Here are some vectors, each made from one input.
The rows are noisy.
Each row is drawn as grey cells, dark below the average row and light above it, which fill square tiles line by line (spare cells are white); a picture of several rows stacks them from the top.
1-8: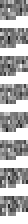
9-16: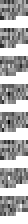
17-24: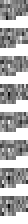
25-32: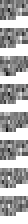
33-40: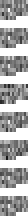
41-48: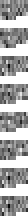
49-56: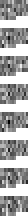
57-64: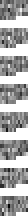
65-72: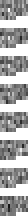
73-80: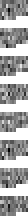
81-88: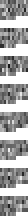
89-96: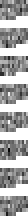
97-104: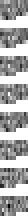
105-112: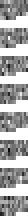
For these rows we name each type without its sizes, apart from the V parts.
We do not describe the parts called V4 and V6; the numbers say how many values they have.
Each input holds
either a point on a line, a true/false value and a value of V4, or a value of V6.
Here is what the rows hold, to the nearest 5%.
About 50% of them hold a point on a line, a true/false value and a value of V4. The rest hold a value of V6.
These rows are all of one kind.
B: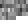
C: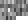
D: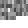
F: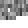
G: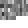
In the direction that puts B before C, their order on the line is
G, B, D, C, F.
